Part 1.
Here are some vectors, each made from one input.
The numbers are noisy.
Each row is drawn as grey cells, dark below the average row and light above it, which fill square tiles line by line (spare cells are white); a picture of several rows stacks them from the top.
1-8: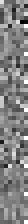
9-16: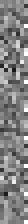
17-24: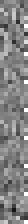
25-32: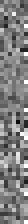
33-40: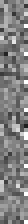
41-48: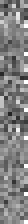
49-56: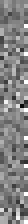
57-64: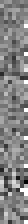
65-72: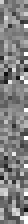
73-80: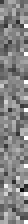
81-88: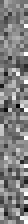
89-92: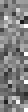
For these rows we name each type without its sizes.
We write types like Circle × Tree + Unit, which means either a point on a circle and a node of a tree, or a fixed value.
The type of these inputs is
Bool × Label.
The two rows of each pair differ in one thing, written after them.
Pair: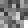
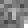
the true/false value
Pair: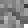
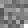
the label
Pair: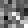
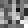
the label
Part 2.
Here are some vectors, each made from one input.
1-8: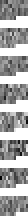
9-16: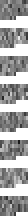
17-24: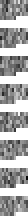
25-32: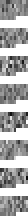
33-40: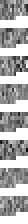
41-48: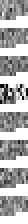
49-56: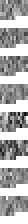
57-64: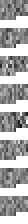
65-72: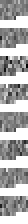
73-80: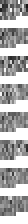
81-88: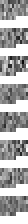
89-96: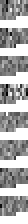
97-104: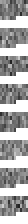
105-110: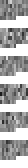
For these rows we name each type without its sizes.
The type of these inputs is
Circle + Line.
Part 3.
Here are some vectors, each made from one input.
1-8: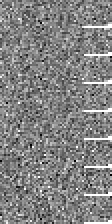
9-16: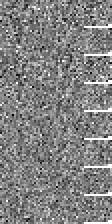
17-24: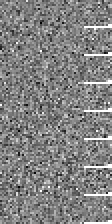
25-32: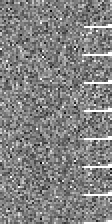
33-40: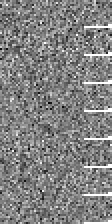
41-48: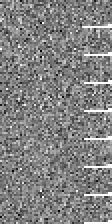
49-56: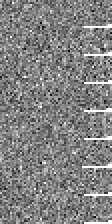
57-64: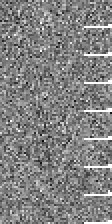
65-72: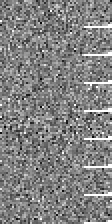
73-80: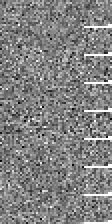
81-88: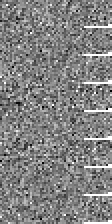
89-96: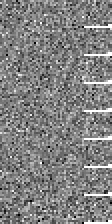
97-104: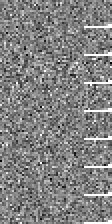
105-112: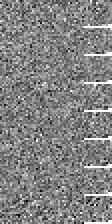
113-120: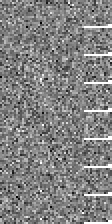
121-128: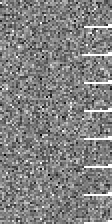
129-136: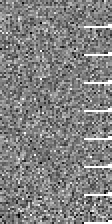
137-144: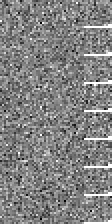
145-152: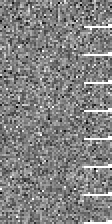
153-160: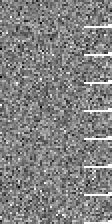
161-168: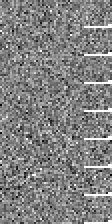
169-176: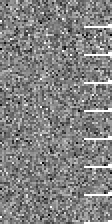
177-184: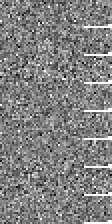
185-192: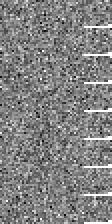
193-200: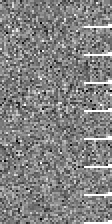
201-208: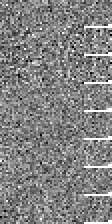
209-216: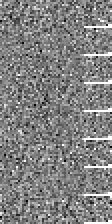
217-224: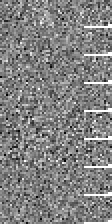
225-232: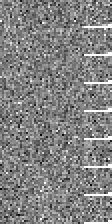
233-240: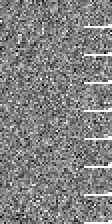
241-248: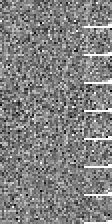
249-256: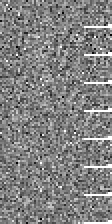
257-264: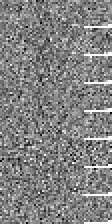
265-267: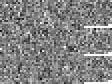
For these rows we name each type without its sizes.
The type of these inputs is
Bool × Line × Line.
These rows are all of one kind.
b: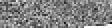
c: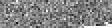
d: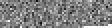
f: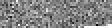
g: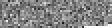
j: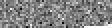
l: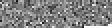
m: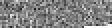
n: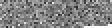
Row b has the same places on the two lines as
f, g and m.
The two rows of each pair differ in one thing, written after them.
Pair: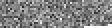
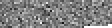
the true/false value
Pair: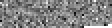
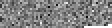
the place on one of the two lines
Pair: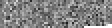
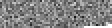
the true/false value
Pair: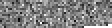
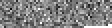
the true/false value
